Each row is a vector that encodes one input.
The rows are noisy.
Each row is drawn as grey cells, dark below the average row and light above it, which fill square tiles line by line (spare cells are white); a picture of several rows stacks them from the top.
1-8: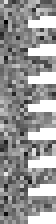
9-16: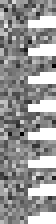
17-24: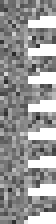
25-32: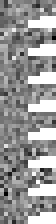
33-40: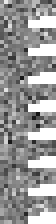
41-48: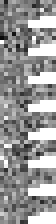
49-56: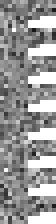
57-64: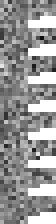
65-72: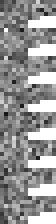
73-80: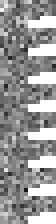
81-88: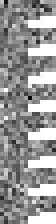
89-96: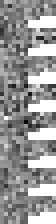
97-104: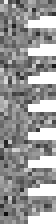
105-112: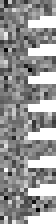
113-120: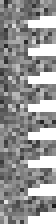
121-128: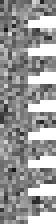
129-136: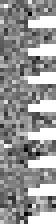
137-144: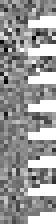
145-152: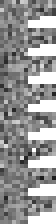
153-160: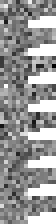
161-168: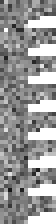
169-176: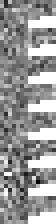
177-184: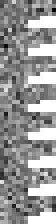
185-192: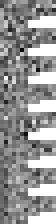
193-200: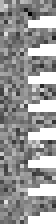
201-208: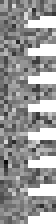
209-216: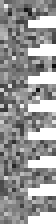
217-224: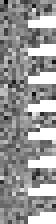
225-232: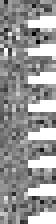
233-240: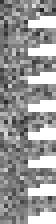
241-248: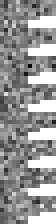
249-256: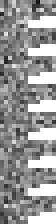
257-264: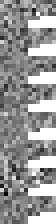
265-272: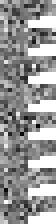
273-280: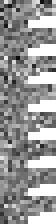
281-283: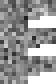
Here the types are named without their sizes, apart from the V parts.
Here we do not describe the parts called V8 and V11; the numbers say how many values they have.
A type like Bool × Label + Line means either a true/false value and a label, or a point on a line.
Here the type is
Bool × Tree + (Line + V11) × V8.
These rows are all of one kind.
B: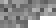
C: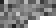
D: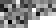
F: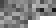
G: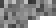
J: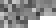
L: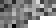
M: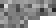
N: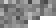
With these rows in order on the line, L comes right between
C and D.
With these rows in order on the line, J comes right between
B and N.
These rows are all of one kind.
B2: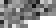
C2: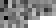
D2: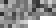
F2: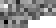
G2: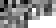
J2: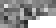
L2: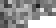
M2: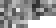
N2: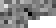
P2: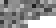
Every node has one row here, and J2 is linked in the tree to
L2 and M2.
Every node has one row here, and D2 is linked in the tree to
C2.
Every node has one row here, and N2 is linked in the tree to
B2.
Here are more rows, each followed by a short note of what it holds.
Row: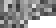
a point on a line and a value of V8
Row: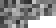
a node of a tree and a true/false value
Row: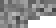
a point on a line and a value of V8
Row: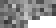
a point on a line and a value of V8
